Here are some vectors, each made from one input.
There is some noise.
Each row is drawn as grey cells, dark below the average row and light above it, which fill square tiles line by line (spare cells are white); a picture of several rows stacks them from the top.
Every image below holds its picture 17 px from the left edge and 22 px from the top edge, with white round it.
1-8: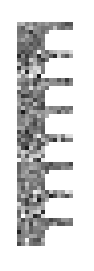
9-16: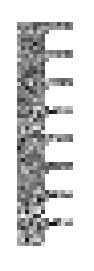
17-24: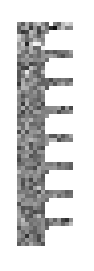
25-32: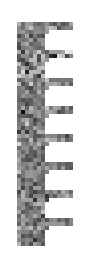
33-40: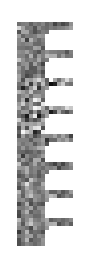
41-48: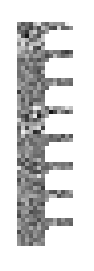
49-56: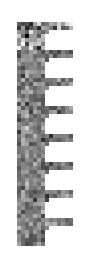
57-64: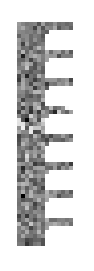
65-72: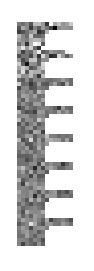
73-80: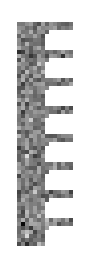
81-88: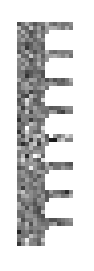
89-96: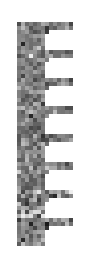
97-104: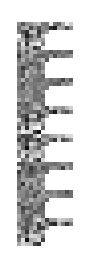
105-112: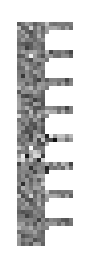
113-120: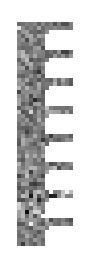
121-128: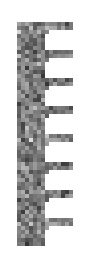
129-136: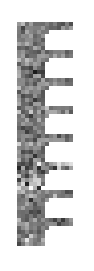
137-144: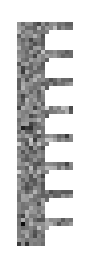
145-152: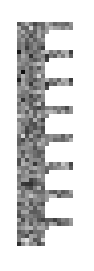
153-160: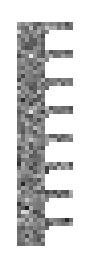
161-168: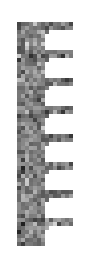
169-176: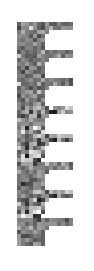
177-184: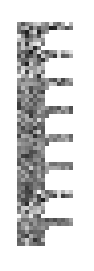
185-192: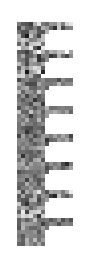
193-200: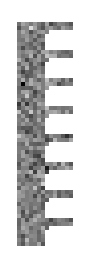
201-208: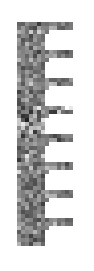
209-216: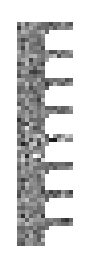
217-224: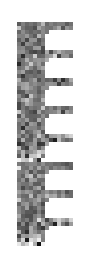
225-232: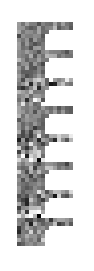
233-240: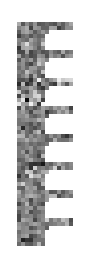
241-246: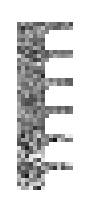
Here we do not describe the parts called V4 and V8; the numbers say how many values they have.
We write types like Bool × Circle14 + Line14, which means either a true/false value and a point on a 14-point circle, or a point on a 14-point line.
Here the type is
(Circle18 + Unit) × V8 + Line6 × V4.
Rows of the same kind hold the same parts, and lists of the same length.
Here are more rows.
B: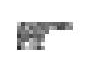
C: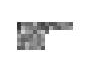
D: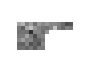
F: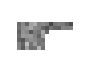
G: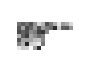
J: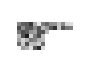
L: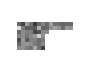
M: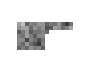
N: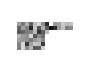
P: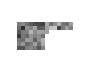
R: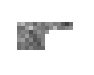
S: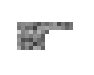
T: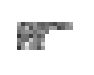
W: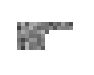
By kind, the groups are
B, C, F, L, M, S, T, W
D, P, R
G, J, N

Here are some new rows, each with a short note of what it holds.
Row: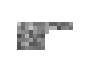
a value of V8
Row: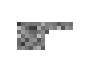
a point on an 18-point circle and a value of V8
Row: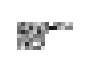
a point on a 6-point line and a value of V4
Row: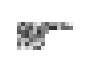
a point on a 6-point line and a value of V4
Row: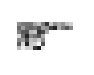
a point on a 6-point line and a value of V4
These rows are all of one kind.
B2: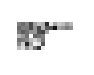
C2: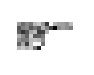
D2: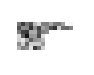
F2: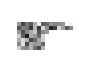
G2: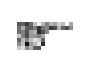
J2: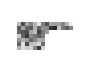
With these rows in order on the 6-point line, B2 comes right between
C2 and G2.
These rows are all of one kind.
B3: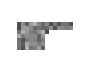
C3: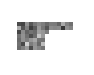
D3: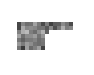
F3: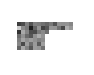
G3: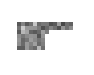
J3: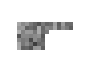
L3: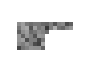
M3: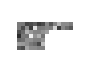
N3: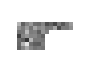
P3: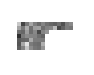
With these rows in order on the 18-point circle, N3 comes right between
B3 and P3.
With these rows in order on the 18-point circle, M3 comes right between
G3 and P3.
